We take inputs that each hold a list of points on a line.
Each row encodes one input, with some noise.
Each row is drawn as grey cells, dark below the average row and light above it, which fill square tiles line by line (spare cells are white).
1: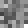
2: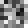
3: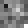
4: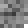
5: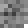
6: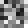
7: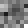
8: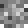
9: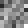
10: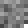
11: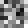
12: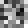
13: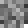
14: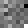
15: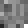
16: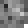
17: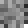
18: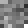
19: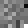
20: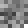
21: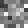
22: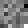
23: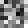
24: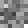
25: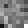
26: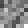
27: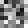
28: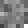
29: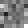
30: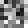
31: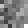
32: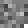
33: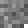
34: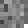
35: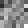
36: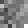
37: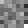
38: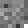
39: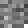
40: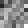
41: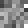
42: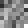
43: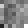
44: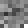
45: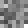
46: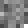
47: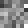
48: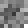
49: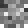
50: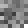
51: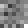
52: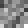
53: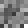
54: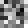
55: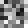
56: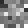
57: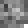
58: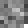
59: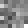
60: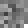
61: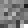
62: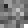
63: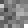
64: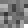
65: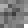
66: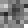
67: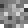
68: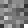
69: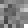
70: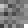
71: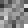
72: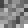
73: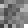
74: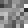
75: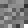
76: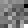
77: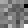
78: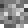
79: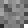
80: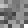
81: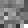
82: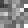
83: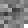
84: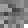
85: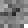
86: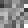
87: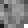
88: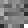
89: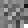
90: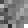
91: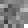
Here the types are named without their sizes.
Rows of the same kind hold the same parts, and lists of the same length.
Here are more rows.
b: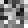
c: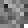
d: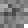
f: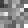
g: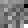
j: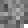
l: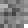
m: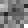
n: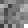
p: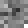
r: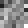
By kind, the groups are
b
c, g, j
d, l, m, n, p
f, r

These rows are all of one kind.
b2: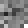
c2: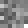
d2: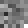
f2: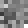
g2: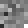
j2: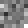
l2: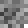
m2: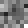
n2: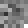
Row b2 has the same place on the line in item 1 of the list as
d2, g2 and n2.
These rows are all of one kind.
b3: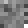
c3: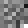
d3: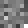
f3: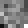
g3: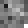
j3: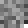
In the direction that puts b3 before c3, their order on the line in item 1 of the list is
j3, g3, b3, f3, d3, c3.
